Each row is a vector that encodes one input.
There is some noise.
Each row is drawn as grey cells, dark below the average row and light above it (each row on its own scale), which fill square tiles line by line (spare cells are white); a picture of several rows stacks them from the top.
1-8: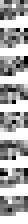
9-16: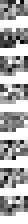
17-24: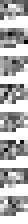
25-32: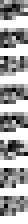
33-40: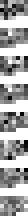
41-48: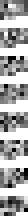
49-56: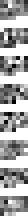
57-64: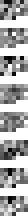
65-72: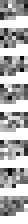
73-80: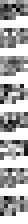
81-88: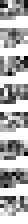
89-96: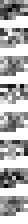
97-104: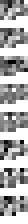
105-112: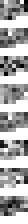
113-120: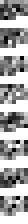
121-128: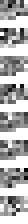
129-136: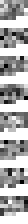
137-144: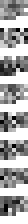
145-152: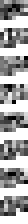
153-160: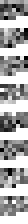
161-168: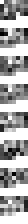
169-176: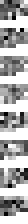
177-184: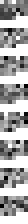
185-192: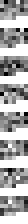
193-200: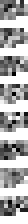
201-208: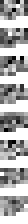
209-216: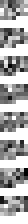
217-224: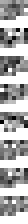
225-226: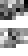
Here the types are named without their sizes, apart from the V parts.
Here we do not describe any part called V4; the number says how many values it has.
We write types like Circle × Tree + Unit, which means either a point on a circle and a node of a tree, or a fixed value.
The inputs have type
(Bool × Bool × Bool + Unit) × V4 + Line.
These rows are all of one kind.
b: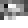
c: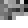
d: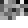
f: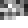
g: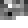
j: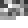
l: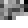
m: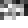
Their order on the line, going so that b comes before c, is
b, m, f, j, g, d, c, l.
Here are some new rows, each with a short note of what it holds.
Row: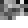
a point on a line
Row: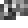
three true/false values and a value of V4
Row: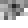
a value of V4
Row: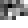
three true/false values and a value of V4
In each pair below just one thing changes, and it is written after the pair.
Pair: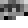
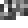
the value of V4
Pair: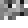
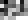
the value of V4
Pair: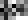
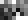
the value of V4
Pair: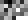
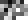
one of the three true/false values
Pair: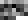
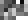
one of the three true/false values
